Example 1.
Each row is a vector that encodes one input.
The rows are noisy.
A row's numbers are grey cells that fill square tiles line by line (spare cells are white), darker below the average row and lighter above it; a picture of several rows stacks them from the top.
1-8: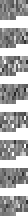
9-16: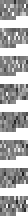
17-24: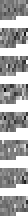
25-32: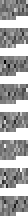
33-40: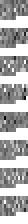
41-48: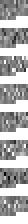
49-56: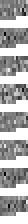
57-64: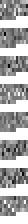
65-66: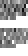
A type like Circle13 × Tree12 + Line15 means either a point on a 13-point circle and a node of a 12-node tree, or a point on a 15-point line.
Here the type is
Line8.
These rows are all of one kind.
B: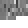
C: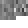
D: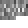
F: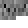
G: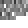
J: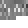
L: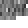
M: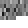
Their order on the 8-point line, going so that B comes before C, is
M, F, L, B, C, J, D, G.
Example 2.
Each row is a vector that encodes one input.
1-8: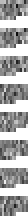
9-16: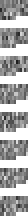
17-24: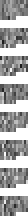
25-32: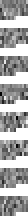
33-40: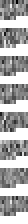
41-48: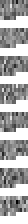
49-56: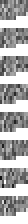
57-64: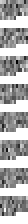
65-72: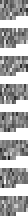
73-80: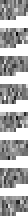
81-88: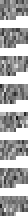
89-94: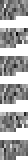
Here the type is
Tree16.
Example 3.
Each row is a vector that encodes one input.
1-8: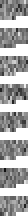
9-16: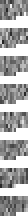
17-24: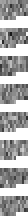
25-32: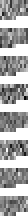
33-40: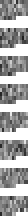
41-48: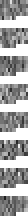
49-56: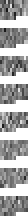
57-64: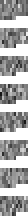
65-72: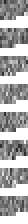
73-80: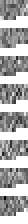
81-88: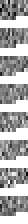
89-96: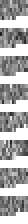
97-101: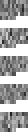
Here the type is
Line10.
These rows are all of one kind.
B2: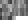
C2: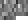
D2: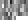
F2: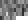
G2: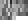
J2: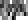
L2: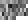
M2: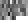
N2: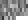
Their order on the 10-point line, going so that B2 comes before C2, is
J2, N2, M2, F2, B2, C2, G2, D2, L2.
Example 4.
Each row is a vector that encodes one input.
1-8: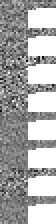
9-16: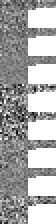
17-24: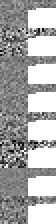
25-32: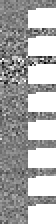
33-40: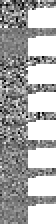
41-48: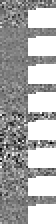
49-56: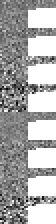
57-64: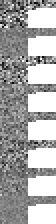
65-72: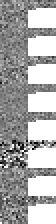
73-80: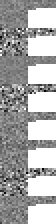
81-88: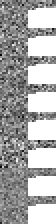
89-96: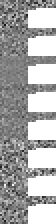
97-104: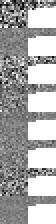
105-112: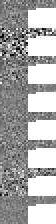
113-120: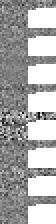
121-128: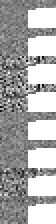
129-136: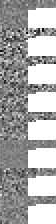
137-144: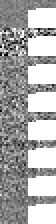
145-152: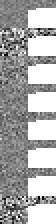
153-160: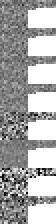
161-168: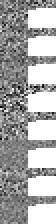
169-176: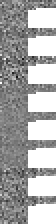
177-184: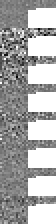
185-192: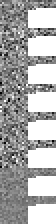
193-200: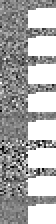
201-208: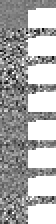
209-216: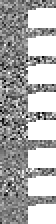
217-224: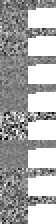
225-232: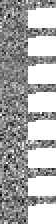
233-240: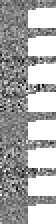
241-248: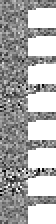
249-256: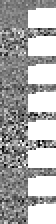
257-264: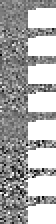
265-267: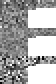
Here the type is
Line4.
